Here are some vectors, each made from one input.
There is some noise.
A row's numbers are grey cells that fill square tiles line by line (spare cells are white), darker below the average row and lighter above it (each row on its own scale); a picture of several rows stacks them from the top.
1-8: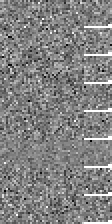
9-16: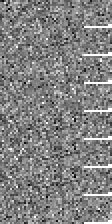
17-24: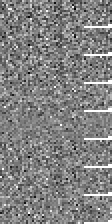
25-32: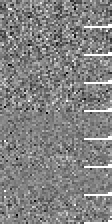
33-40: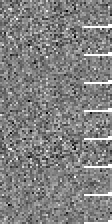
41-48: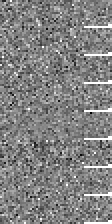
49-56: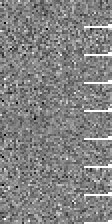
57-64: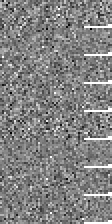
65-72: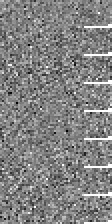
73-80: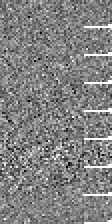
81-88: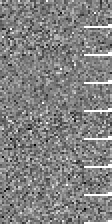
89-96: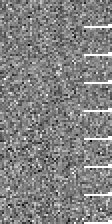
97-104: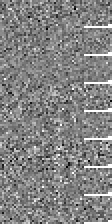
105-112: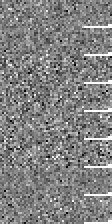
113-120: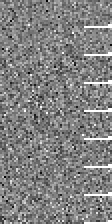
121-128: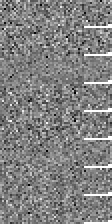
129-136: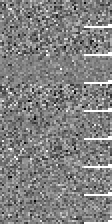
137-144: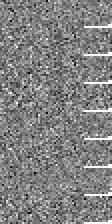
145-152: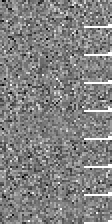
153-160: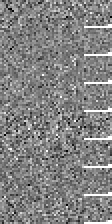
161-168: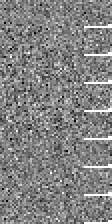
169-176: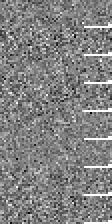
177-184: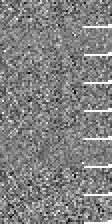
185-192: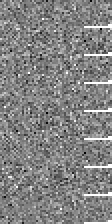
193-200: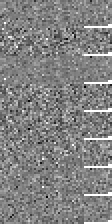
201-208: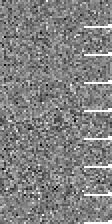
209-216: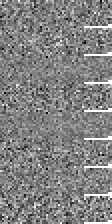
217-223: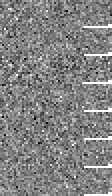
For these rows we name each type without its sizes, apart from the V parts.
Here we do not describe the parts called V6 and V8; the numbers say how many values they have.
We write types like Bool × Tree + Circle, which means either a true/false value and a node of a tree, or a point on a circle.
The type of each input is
Bool × V8 + (Label + Line) × V6.
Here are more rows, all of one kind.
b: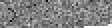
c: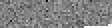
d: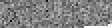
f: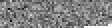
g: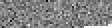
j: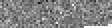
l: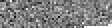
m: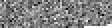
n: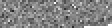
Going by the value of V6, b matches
c, d and g.
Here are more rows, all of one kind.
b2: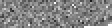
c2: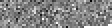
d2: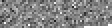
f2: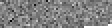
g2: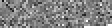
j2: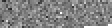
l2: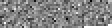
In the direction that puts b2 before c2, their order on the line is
j2, d2, b2, g2, f2, l2, c2.
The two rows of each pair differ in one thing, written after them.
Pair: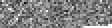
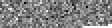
the value of V8
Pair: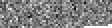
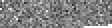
the true/false value
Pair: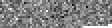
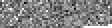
the value of V8
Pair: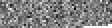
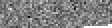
the value of V8
